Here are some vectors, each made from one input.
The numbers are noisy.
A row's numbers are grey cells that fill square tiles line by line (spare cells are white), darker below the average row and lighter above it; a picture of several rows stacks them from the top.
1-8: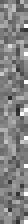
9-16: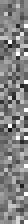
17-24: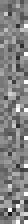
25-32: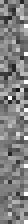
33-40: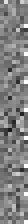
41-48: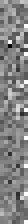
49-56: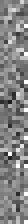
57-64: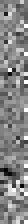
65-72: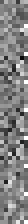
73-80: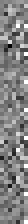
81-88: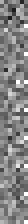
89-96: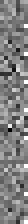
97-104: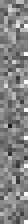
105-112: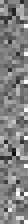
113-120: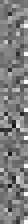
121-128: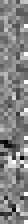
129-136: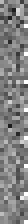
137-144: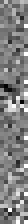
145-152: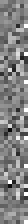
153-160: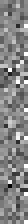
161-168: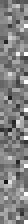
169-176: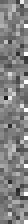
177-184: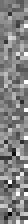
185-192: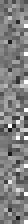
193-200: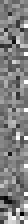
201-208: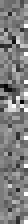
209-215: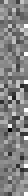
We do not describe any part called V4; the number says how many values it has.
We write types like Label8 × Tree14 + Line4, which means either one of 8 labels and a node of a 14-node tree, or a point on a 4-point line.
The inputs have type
List2(Bool × (Line6 + V4)).
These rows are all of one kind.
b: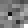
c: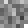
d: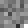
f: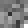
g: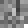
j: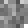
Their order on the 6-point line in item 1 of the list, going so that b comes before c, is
b, g, f, d, j, c.
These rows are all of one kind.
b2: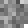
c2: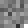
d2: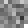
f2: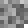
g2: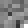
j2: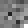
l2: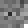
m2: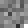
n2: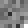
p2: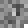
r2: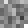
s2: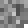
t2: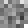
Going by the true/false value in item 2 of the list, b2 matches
g2 and j2.
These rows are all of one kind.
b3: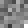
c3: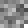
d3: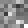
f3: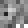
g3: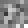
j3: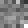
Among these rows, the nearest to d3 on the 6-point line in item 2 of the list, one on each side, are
f3 and g3.
